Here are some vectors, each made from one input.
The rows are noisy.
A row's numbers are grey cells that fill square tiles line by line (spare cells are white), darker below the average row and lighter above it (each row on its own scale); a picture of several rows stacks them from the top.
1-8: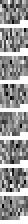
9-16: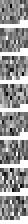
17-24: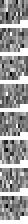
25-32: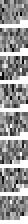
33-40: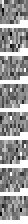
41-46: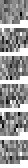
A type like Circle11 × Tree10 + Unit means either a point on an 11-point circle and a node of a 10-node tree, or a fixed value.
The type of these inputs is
Bool × Tree7.
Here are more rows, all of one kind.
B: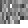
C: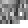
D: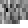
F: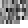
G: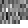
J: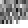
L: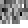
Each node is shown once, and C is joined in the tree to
B, F and J.
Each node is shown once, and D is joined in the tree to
F.
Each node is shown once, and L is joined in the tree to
J.
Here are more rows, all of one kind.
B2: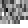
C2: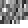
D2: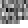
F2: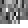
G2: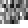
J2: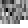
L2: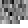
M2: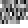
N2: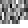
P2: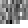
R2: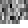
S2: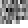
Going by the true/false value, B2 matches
J2 and L2.
